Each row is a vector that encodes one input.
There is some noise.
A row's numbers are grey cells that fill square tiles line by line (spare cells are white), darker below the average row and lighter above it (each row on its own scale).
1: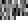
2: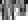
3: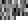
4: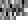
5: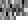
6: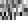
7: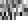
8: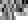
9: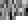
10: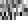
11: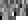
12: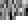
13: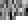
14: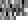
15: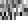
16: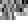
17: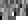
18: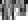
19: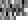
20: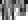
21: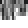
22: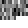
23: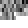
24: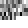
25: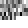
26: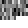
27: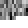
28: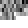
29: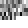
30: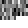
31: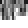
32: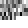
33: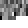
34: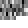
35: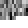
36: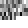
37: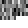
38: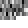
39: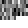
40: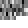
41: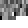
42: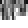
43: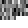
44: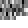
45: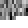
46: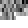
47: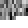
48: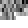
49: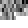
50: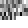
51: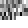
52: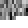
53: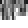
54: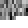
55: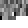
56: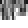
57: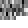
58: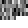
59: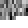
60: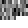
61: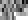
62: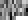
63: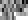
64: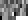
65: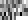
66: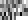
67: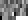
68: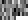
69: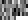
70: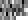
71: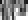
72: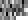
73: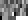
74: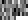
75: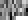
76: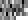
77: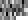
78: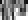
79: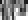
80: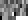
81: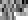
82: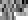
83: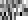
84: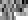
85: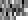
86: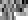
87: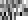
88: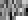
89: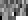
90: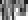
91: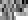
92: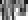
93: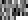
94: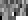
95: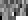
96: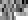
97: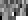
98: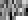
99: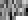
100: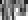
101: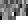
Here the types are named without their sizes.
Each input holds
a point on a line.
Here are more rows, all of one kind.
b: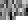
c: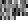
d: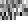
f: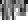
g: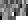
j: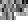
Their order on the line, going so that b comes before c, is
d, b, g, c, j, f.
